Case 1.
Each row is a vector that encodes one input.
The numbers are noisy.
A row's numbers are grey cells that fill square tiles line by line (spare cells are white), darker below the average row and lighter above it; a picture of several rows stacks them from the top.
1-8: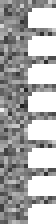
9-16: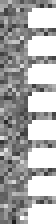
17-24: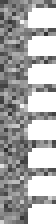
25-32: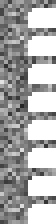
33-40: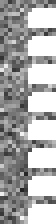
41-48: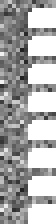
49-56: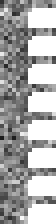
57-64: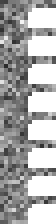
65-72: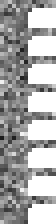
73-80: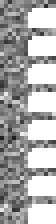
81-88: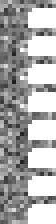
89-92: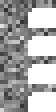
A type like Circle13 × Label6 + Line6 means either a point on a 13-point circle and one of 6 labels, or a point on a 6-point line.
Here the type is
Line7 + Line11.
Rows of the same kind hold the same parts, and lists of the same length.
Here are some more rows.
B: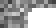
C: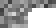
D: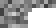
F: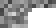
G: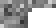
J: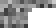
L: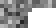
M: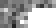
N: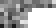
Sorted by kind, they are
B, C, D, F
G, J, L, M, N

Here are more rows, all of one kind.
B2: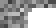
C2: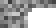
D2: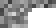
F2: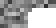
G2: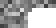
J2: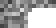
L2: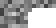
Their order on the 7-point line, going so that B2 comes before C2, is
D2, L2, F2, G2, J2, B2, C2.
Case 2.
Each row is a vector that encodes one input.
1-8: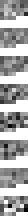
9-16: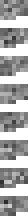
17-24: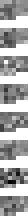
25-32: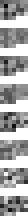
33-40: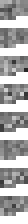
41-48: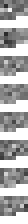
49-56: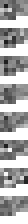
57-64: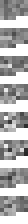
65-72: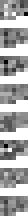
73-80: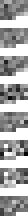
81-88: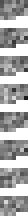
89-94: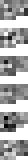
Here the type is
Bool × Label5 + Unit.
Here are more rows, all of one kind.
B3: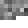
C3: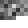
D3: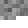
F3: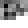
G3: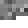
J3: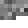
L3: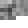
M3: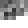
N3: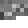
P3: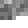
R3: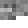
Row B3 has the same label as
C3, G3, J3 and N3.
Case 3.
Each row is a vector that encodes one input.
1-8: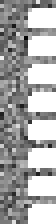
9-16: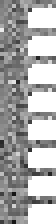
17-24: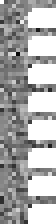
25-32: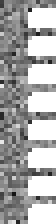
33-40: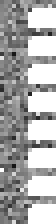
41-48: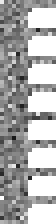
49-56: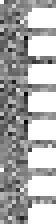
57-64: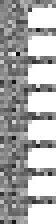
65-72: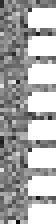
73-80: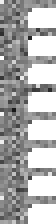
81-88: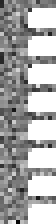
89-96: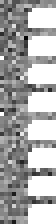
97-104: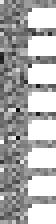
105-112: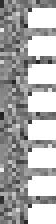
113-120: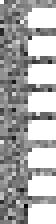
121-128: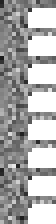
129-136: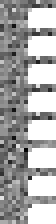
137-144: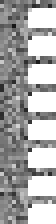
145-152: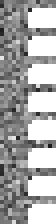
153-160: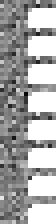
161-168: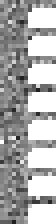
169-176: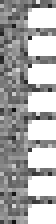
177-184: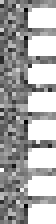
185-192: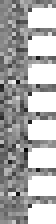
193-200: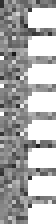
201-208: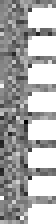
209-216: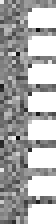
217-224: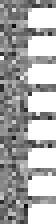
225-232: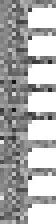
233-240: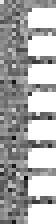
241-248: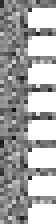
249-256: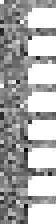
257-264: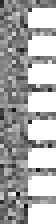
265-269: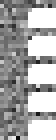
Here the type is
Line4 + Tree11.
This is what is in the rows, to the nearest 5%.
About 30% of them hold a point on a 4-point line. The rest hold a node of an 11-node tree.
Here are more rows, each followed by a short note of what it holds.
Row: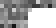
a point on a 4-point line
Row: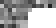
a point on a 4-point line
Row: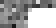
a point on a 4-point line
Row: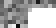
a node of an 11-node tree
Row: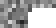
a node of an 11-node tree
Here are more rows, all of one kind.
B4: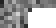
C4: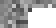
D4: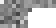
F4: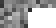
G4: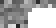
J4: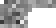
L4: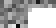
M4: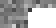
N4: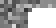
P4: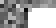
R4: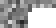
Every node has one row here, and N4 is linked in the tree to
M4 and P4.
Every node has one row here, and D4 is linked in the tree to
J4 and M4.
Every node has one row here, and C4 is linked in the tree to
M4 and R4.
